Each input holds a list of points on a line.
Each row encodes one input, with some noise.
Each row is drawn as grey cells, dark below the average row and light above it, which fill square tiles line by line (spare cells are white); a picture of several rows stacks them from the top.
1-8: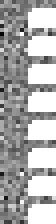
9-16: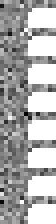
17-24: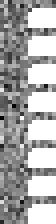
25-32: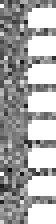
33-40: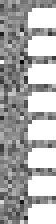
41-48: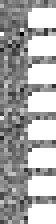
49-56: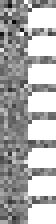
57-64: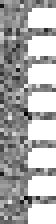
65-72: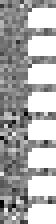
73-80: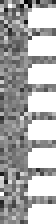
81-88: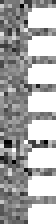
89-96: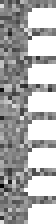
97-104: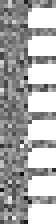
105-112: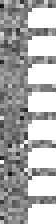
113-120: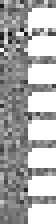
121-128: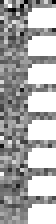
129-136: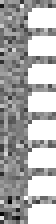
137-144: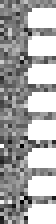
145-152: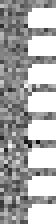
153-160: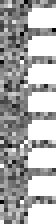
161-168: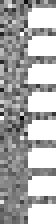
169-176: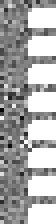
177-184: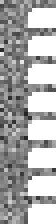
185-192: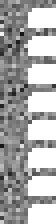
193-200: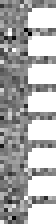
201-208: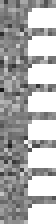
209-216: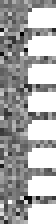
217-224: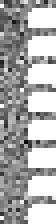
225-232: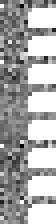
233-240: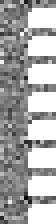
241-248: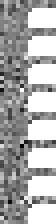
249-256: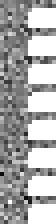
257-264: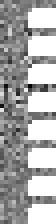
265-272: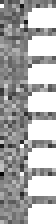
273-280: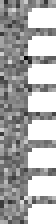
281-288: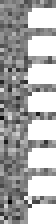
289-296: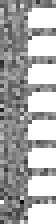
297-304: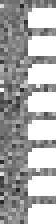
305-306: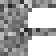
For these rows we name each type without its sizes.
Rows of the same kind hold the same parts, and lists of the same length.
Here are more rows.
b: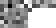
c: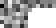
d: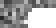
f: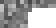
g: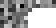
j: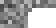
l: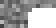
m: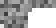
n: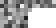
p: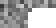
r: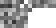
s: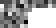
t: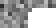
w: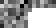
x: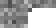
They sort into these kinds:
b, c, g, j, m, p, r, t, x
d
f, l, n, s, w

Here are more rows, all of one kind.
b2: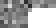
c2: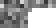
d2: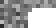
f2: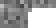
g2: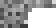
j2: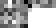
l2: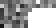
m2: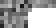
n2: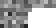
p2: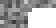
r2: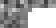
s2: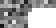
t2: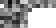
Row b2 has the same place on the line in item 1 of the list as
c2, l2 and m2.
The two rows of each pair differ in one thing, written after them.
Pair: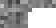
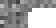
the place on the line in item 1 of the list
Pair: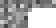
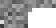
the place on the line in item 2 of the list
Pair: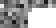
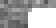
the place on the line in item 2 of the list
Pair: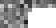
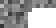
the place on the line in item 2 of the list
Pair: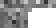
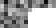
the place on the line in item 2 of the list
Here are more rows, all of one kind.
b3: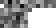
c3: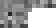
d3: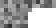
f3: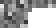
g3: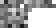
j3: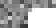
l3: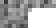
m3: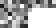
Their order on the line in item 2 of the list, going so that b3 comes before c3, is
m3, j3, l3, f3, d3, g3, b3, c3.
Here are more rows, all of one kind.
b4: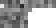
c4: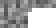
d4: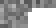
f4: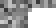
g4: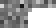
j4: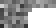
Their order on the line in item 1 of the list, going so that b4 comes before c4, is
g4, j4, b4, d4, f4, c4.
